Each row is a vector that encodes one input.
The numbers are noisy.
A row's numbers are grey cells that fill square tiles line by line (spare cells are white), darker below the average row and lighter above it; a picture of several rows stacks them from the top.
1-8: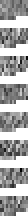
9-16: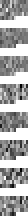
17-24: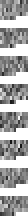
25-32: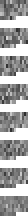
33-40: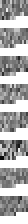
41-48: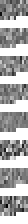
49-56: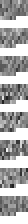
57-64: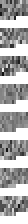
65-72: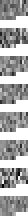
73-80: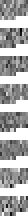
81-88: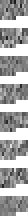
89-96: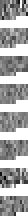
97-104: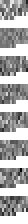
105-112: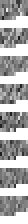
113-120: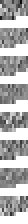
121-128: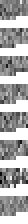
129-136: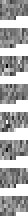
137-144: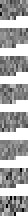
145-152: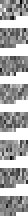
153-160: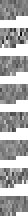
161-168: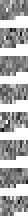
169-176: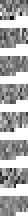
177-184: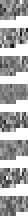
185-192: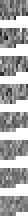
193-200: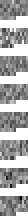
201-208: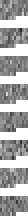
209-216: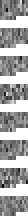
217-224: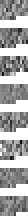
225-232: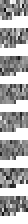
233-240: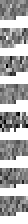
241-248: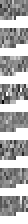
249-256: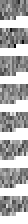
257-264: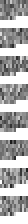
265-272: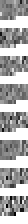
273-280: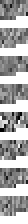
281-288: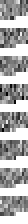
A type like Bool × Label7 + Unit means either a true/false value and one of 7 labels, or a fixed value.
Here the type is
Bool × (Tree19 + Unit).
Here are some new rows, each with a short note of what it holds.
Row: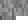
a node of a 19-node tree and a true/false value
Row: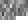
a node of a 19-node tree and a true/false value
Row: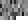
a node of a 19-node tree and a true/false value
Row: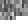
a true/false value
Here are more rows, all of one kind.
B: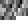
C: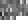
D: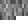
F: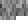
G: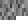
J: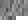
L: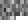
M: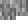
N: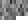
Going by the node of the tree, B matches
G and J.
